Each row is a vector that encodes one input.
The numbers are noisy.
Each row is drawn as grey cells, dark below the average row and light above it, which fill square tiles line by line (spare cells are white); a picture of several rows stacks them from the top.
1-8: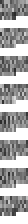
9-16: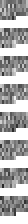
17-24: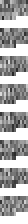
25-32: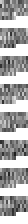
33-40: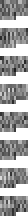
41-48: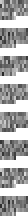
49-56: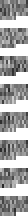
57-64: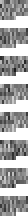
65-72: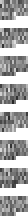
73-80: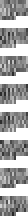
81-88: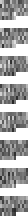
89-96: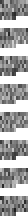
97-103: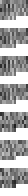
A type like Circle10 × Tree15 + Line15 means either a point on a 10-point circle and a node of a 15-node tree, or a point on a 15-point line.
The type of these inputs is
Circle20.
